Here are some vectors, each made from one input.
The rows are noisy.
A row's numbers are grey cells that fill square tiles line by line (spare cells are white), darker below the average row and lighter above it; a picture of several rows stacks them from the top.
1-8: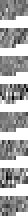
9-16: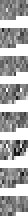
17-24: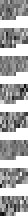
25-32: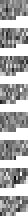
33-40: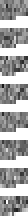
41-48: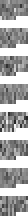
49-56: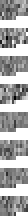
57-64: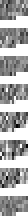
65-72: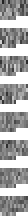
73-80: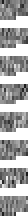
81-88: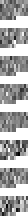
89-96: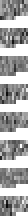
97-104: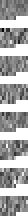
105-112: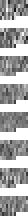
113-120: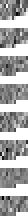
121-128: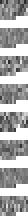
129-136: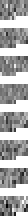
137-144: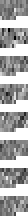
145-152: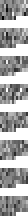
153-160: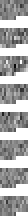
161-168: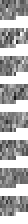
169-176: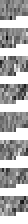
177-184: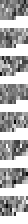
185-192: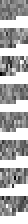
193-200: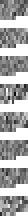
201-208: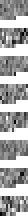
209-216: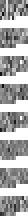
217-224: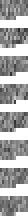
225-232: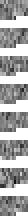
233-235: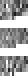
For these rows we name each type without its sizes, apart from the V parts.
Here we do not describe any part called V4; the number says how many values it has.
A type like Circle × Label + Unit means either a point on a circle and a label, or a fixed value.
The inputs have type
((Bool × Bool × Bool × Bool + Unit) × Label + V4) × Line.
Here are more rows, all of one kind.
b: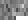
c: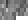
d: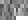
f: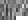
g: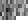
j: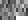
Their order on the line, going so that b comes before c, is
g, d, f, b, c, j.
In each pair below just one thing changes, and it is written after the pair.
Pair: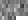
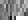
the label
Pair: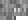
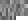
the place on the line
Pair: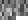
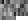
the label
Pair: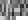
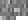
the label
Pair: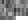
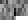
the place on the line
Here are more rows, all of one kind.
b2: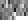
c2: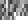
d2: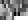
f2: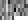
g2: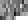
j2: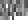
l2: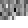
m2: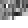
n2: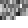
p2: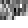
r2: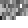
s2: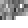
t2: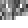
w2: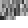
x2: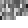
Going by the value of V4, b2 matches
c2, f2, j2 and l2.
